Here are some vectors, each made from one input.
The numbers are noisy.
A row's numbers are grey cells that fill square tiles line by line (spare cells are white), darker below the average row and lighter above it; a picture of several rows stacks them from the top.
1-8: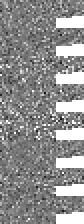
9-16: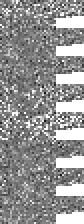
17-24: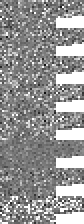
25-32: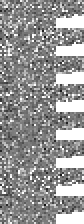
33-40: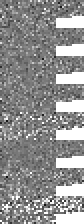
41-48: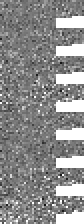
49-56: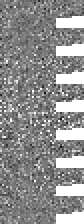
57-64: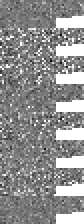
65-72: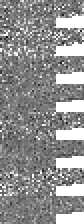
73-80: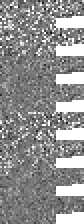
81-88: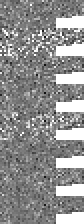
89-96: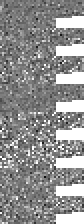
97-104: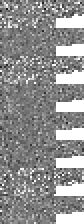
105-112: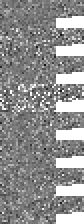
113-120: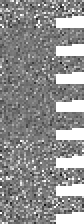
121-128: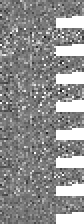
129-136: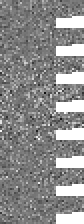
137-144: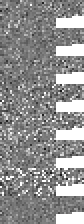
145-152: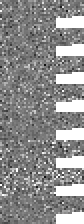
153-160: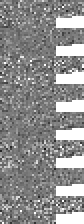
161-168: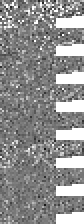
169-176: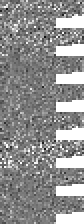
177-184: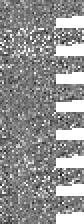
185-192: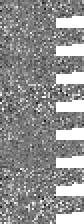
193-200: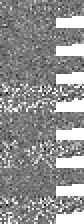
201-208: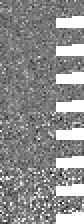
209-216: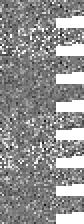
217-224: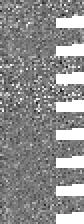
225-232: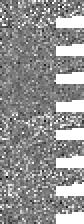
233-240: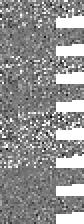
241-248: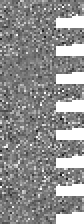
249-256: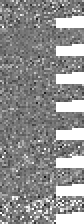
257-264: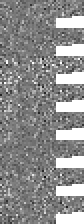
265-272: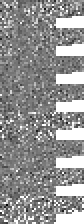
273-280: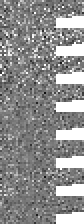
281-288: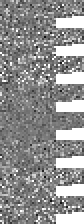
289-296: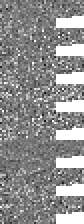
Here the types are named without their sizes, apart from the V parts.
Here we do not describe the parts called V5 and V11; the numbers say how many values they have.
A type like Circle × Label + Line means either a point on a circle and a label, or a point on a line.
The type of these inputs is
((Bool × Circle + Unit) × Line + V5) × V11.
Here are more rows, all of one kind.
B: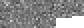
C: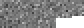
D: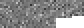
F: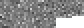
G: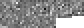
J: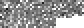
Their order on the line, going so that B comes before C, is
F, J, D, B, C, G.
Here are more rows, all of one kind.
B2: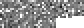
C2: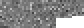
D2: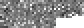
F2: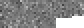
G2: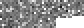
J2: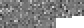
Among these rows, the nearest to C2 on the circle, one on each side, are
D2 and J2.
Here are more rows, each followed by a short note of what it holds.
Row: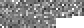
a point on a line and a value of V11
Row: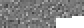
a point on a line and a value of V11
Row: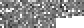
a point on a circle, a point on a line, a true/false value and a value of V11
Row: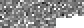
a value of V5 and a value of V11
